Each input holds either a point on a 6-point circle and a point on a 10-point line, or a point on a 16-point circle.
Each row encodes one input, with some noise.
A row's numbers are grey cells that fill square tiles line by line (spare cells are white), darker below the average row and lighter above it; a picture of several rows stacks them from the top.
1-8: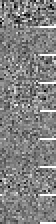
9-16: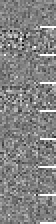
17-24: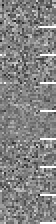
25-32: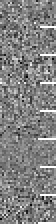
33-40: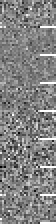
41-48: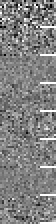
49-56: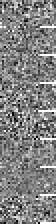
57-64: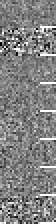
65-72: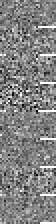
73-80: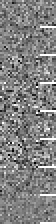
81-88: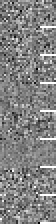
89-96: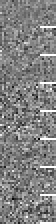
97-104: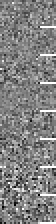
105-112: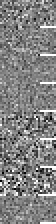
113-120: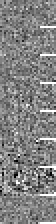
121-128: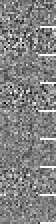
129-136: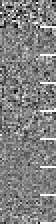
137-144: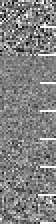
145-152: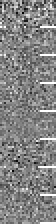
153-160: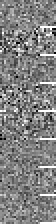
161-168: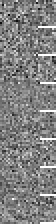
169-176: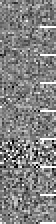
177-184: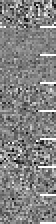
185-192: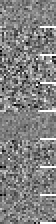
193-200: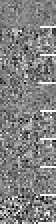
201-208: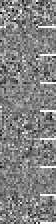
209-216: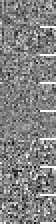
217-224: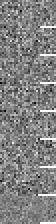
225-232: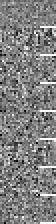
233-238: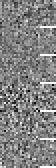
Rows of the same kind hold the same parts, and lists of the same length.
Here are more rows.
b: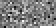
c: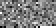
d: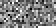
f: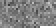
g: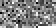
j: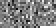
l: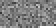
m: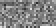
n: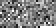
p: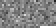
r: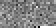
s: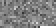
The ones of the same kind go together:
b, g, m, n, p, r
c, d, f, j, l, s

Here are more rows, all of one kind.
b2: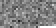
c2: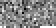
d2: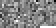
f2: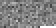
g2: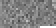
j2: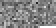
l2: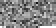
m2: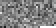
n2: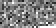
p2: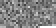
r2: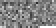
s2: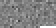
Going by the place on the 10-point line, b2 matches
f2 and s2.
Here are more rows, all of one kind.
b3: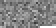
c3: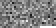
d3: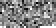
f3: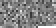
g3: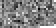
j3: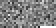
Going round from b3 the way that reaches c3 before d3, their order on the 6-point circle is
b3, c3, j3, g3, f3, d3.
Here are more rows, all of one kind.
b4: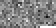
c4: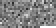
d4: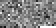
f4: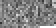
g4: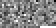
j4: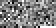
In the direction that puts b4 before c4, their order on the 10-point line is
d4, f4, b4, j4, c4, g4.
